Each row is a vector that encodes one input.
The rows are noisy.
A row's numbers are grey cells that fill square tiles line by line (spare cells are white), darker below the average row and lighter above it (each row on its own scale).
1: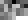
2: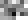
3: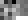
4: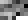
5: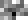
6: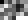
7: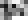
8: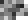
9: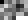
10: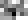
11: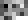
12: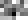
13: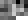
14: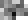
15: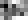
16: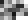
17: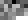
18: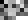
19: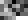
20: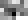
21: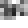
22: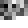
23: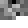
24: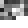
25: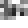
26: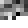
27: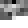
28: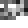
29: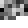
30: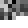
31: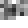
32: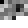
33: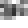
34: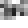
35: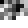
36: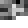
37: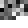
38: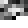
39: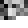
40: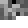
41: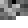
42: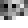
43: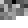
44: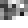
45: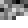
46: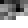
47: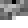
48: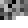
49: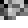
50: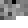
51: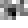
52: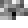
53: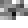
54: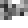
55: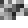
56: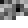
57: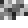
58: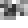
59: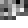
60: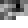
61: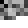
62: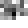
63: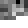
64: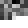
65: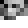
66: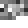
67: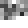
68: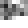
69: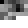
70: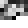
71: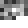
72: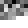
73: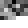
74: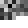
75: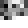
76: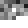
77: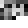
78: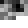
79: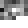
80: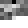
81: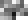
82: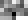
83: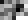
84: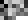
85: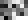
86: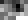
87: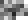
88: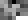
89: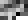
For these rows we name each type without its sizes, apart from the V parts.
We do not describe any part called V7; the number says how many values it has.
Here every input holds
either a point on a line, or a true/false value and a value of V7.
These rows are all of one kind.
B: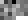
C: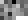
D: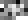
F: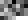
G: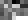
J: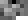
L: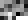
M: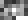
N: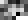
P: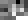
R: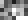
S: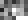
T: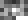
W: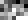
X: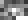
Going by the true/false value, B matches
C, F, G and J.
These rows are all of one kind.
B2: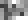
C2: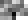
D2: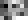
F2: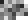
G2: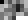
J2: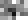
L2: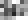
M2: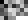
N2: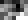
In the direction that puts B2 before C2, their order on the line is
M2, D2, B2, L2, J2, C2, F2, G2, N2.
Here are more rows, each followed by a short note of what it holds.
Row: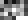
a true/false value and a value of V7
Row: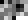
a point on a line
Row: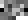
a true/false value and a value of V7
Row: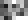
a point on a line
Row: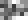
a point on a line
